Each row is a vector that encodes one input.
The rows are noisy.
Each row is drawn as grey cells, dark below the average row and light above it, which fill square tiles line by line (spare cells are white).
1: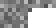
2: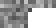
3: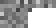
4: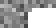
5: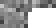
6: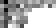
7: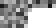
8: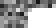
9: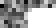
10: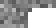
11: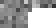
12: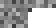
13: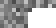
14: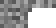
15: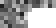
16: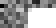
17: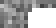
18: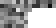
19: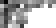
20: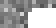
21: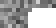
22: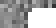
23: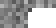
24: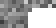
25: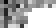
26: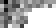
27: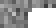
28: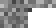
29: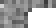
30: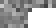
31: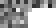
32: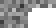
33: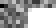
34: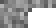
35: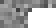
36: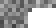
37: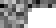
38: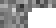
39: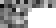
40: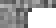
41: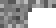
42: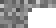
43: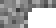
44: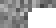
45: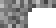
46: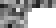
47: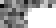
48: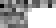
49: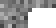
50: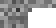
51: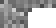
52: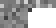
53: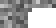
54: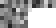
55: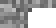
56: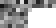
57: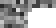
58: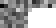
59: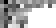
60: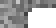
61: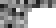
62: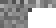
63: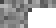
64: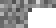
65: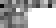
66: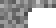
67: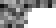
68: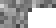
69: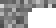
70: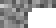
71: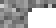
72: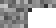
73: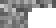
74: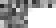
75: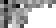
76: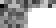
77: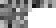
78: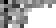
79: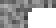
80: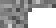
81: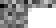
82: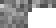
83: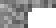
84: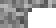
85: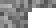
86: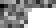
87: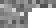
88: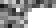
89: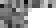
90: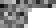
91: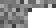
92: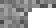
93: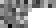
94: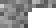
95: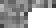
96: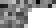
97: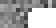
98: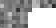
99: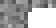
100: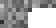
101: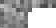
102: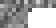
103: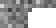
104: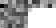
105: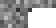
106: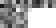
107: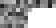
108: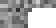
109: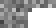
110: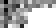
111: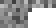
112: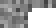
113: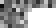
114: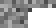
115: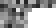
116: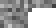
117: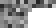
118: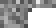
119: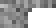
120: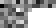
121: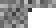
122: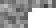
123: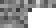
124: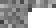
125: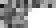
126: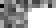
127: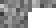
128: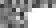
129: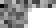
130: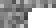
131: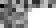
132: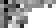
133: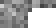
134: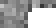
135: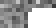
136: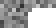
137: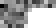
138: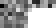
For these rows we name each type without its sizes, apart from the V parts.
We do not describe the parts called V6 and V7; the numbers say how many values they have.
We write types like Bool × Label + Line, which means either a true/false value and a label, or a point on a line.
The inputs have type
Bool × V7 + Circle × V6 + Unit.
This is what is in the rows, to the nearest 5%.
About 30% of them hold a point on a circle and a value of V6. About 5% of them hold a fixed value. The rest hold a true/false value and a value of V7.
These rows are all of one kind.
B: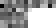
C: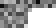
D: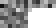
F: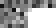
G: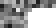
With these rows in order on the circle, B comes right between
D and F.
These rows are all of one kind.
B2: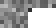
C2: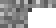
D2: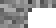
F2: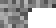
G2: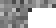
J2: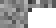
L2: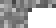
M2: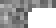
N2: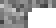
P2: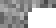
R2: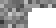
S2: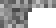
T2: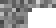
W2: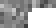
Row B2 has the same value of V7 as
G2, L2 and T2.
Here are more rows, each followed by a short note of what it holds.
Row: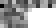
a point on a circle and a value of V6
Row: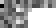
a point on a circle and a value of V6
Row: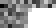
a point on a circle and a value of V6
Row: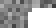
a true/false value and a value of V7
